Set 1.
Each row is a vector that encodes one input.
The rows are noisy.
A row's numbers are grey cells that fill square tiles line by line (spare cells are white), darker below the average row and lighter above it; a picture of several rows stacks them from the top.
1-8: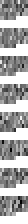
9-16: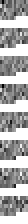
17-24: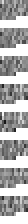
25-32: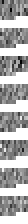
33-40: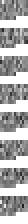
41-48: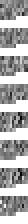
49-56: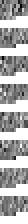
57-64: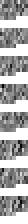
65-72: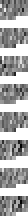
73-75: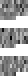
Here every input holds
a list of up to two points on a 5-point line.
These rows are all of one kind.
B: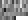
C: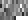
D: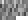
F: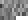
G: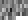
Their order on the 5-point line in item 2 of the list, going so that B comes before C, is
D, B, F, C, G.
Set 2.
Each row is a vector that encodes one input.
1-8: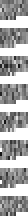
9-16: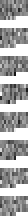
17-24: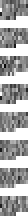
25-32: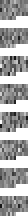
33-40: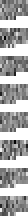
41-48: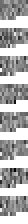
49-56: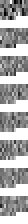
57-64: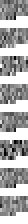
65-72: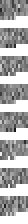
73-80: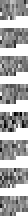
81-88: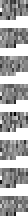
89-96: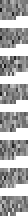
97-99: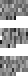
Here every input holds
a list of up to two points on a 7-point line.
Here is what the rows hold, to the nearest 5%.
All of them are lists of up to two points on a 7-point line: about 5% are empty, 40% hold one and 55% two.
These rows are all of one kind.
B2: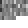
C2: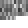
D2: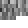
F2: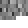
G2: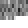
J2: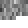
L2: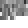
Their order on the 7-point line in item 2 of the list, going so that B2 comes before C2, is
B2, L2, G2, J2, C2, F2, D2.
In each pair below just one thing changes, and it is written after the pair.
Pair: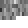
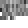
the place on the 7-point line in item 1 of the list
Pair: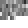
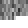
the place on the 7-point line in item 1 of the list
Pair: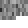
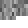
the place on the 7-point line in item 2 of the list
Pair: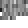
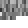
the place on the 7-point line in item 2 of the list
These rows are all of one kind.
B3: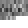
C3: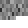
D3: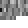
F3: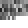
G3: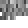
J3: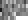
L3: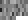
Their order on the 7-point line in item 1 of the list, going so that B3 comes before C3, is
F3, B3, C3, L3, D3, J3, G3.
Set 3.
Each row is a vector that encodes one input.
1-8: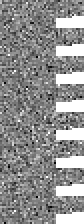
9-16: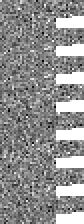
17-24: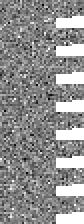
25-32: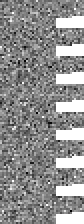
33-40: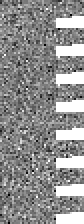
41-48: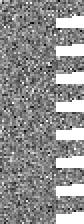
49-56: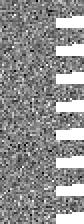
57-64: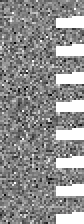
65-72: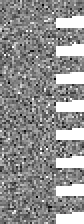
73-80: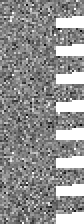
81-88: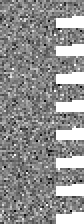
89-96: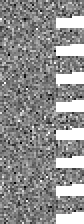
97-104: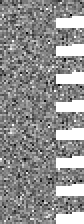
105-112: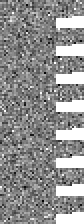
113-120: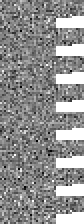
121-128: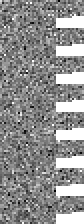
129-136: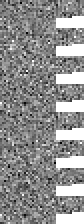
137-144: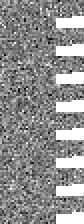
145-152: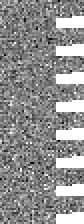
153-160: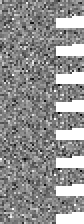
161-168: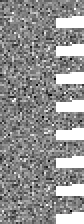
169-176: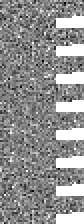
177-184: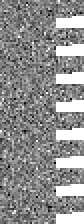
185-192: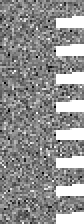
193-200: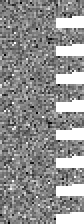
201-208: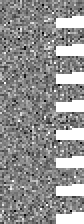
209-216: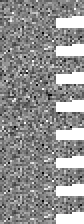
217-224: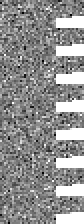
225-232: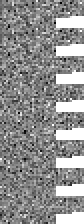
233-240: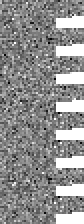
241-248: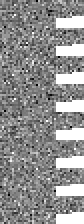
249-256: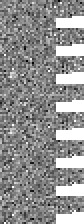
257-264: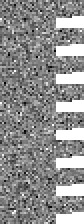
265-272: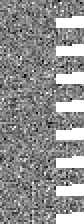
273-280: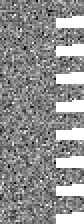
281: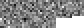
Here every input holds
a point on an 11-point circle and a point on a 5-point line.
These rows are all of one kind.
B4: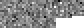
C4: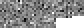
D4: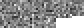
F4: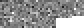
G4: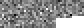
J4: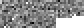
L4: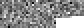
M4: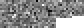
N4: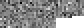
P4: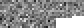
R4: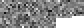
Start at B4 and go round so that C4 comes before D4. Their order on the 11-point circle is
B4, J4, P4, L4, F4, C4, D4, M4, R4, N4, G4.
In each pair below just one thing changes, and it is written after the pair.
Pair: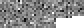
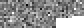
the place on the 11-point circle
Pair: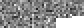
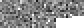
the place on the 5-point line
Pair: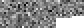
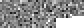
the place on the 11-point circle
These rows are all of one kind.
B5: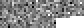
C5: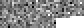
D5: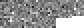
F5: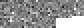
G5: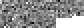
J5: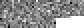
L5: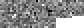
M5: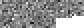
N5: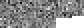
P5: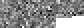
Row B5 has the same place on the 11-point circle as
C5 and J5.
